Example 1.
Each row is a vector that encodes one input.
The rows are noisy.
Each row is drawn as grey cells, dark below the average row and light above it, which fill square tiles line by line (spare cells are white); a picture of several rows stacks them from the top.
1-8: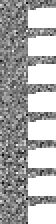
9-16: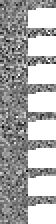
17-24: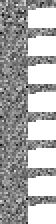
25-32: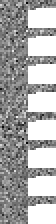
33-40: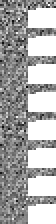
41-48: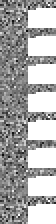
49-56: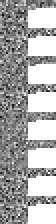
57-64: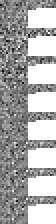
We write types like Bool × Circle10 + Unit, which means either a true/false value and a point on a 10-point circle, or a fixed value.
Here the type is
Line6.
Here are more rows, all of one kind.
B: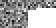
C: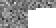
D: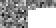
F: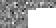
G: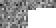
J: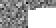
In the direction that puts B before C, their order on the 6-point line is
B, G, F, C, J, D.
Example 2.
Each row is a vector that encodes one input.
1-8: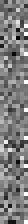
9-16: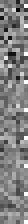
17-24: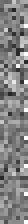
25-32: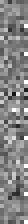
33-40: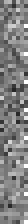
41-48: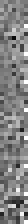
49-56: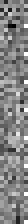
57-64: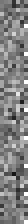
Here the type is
Label9.
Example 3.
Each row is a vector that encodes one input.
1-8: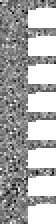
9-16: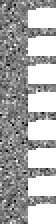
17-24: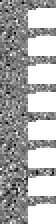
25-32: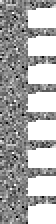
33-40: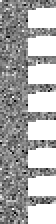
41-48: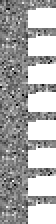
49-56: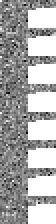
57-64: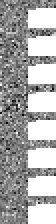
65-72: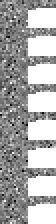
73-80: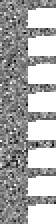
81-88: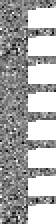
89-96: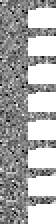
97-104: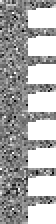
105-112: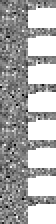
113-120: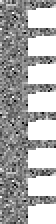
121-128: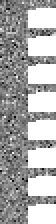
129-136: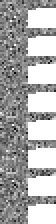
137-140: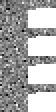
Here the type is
Tree10 + Unit.
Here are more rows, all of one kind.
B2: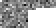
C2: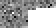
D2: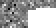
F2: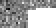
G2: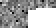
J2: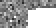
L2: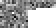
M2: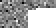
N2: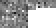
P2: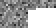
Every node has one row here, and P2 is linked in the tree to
J2 and N2.
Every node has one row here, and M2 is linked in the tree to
J2.
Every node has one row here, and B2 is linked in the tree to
C2 and N2.
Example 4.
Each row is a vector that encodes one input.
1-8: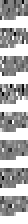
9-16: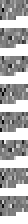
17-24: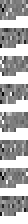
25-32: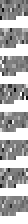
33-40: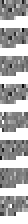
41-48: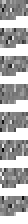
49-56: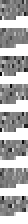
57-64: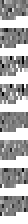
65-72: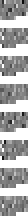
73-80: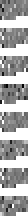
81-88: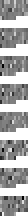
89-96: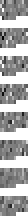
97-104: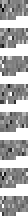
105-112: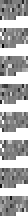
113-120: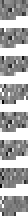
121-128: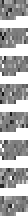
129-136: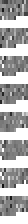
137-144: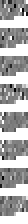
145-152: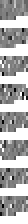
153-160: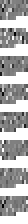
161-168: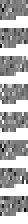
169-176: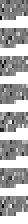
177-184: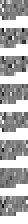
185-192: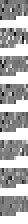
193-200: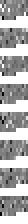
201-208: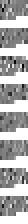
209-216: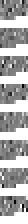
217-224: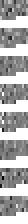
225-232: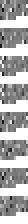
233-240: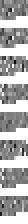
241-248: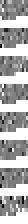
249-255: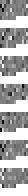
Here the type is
Tree20 + Unit.
